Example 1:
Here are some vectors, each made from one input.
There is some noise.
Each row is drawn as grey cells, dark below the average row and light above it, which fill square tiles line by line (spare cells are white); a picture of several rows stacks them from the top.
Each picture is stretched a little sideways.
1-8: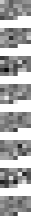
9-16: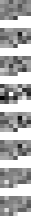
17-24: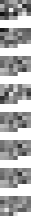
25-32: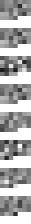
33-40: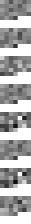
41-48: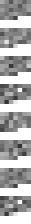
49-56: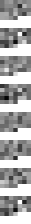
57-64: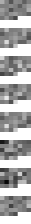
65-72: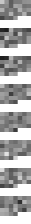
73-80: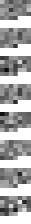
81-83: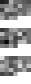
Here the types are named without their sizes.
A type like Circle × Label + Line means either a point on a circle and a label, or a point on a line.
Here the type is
Bool × Bool × Bool.
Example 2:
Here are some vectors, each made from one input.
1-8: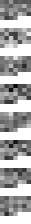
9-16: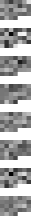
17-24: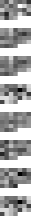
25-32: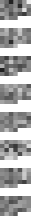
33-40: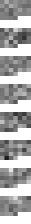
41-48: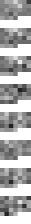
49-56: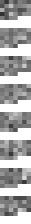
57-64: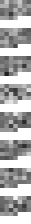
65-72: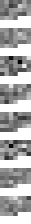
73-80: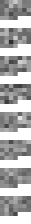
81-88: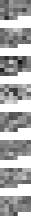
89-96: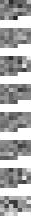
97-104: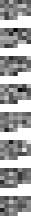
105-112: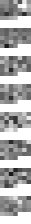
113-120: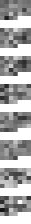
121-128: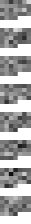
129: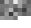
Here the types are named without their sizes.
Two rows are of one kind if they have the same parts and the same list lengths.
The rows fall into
2 kinds.
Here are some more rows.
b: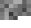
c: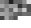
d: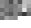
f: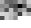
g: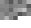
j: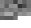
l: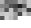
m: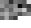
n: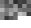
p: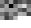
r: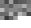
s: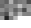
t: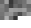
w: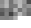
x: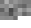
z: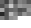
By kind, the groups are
b, c, d, g, j, m, n, p, r, s, t, w, x, z
f, l

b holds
a node of a tree.
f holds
a fixed value.
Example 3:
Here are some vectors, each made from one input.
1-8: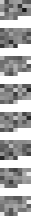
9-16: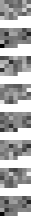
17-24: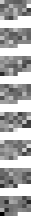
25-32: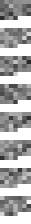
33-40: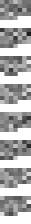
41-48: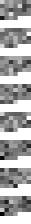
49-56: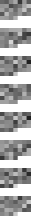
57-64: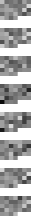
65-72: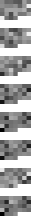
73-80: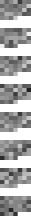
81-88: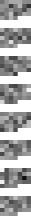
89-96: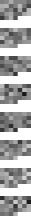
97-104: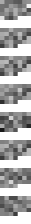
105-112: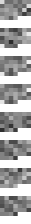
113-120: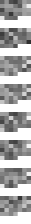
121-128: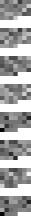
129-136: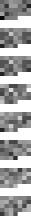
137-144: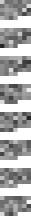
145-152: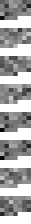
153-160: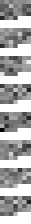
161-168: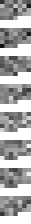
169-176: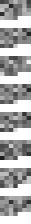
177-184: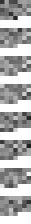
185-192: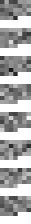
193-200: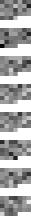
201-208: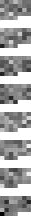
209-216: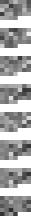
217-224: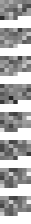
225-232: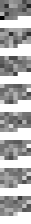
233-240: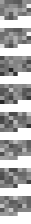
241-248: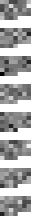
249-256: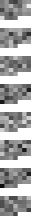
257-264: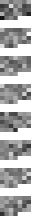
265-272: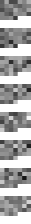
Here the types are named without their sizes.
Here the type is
Circle + Unit.
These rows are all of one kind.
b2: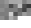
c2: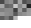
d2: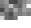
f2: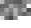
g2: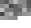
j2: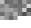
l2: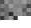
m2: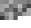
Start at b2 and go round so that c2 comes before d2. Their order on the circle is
b2, m2, c2, l2, d2, f2, j2, g2.
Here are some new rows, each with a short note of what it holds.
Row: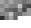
a point on a circle
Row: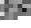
a fixed value
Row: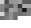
a fixed value
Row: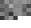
a point on a circle
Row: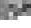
a point on a circle
